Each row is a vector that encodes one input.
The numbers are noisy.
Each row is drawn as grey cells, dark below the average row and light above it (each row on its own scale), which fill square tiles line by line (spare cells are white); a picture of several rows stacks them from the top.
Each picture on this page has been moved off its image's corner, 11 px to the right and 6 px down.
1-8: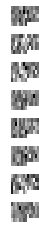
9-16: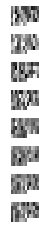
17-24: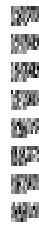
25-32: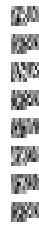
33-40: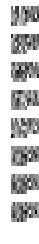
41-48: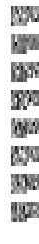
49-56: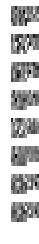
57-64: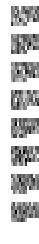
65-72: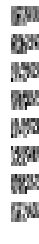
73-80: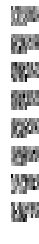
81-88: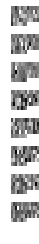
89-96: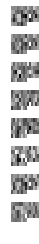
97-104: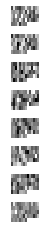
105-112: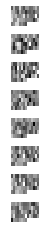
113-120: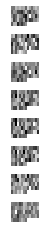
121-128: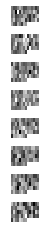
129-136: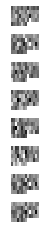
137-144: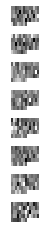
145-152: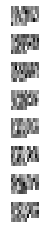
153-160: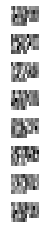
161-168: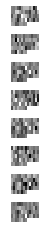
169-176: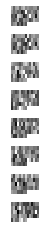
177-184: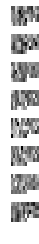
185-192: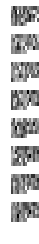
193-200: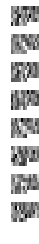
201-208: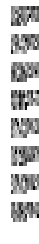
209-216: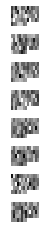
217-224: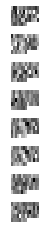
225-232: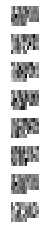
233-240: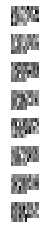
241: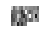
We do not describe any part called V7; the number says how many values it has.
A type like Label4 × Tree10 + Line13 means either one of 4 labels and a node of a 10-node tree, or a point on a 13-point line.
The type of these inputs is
(Line9 + V7) × Line10.
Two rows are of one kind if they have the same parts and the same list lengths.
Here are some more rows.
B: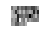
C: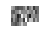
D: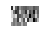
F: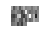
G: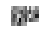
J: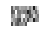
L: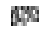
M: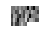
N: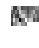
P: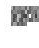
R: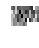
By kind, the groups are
B, C, D, J, L, M, N
F, G, P, R

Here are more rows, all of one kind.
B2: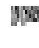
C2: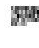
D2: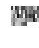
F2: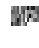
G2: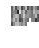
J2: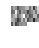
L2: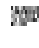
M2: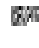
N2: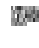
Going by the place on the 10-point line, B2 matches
C2, D2 and N2.
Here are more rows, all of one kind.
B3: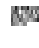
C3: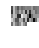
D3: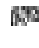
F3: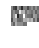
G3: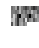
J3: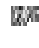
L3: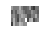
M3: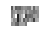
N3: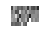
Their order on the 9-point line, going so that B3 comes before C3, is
F3, B3, D3, L3, G3, N3, C3, J3, M3.
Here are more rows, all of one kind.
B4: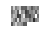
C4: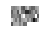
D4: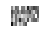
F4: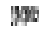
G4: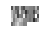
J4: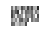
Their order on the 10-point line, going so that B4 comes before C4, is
G4, F4, B4, C4, D4, J4.
